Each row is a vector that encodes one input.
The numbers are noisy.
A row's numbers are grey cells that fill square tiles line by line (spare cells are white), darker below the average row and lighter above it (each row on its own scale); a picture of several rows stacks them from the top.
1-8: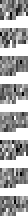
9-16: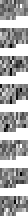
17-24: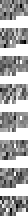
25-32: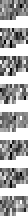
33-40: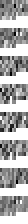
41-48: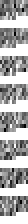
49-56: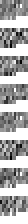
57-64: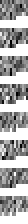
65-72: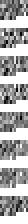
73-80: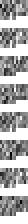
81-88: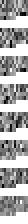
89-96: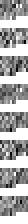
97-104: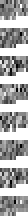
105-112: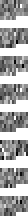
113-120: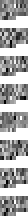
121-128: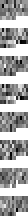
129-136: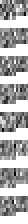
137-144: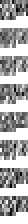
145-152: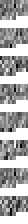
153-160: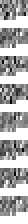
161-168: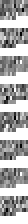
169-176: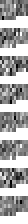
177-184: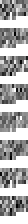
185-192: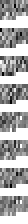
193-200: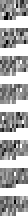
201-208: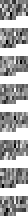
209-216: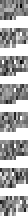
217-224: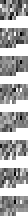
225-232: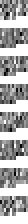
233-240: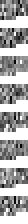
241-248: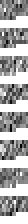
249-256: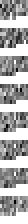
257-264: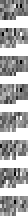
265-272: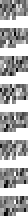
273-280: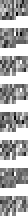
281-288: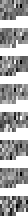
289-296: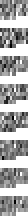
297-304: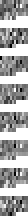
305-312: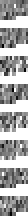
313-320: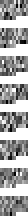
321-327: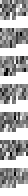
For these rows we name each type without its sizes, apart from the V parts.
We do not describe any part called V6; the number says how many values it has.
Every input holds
a list of items, each a true/false value and a value of V6.
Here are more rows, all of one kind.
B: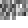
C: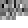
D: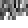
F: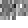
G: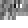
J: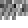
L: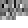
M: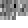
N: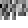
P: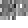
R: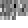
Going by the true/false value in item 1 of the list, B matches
D, F, G and P.
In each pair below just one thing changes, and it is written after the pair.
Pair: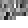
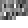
the true/false value in item 1 of the list
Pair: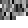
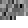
the value of V6 in item 1 of the list
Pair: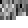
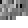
the true/false value in item 2 of the list
